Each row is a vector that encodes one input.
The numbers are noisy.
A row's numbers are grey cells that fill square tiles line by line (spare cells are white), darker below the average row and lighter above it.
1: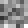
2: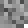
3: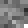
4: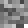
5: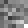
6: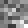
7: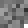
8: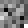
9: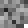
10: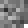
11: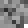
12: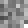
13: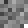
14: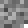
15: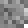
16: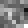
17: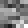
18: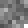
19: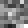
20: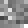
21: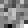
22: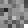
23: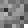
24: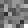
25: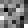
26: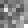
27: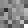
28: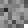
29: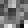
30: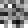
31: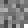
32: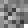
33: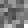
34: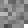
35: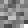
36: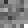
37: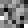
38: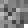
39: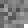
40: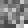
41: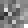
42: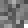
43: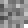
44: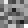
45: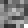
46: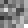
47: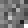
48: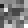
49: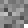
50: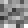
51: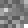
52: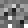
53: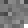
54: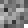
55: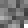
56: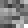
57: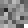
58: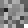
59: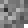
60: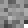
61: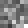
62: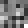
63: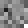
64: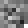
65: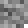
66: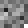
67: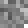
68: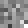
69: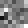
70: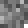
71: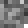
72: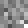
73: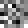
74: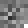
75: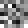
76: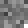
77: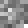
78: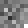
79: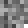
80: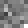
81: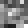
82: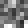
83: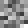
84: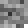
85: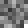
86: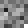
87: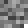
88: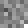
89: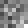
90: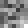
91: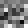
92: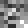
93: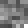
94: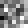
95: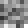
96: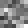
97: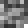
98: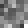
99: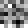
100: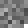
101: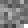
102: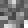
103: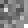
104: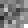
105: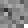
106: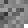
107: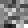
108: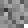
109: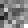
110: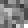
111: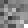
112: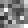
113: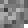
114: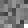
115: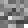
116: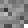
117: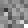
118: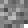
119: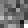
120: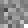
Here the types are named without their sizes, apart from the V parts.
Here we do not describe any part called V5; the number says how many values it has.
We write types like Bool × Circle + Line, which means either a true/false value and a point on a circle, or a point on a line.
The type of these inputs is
List(Bool × V5).
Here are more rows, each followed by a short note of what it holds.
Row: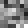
a list of two items
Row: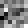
a list of two items
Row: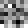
the empty list
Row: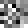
the empty list
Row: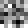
the empty list
